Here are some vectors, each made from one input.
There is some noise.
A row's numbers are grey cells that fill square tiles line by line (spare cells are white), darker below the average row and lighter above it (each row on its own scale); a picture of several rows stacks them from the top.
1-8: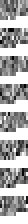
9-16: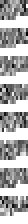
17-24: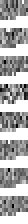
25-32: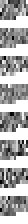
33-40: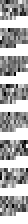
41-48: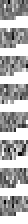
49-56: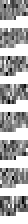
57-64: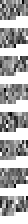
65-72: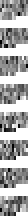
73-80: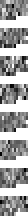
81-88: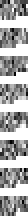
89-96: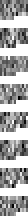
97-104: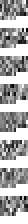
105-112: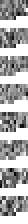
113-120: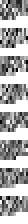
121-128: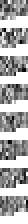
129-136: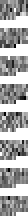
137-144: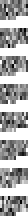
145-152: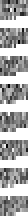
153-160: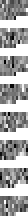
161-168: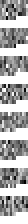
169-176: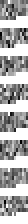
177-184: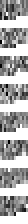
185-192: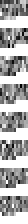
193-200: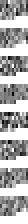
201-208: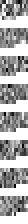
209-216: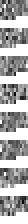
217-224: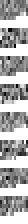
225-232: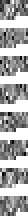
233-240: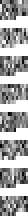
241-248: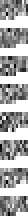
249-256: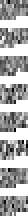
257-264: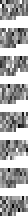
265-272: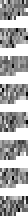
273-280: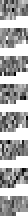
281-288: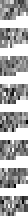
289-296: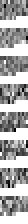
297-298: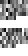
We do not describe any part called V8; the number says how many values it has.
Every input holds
either a point on a 10-point circle and four true/false values, or a value of V8.
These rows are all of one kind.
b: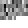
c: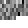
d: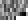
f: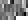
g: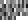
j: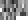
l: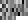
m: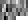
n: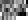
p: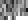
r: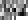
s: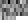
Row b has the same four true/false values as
c, g, l and r.
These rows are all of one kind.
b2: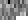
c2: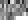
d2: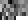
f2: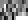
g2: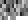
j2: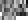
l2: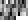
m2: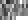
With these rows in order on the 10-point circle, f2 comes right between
b2 and m2.
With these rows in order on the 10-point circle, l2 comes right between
b2 and g2.
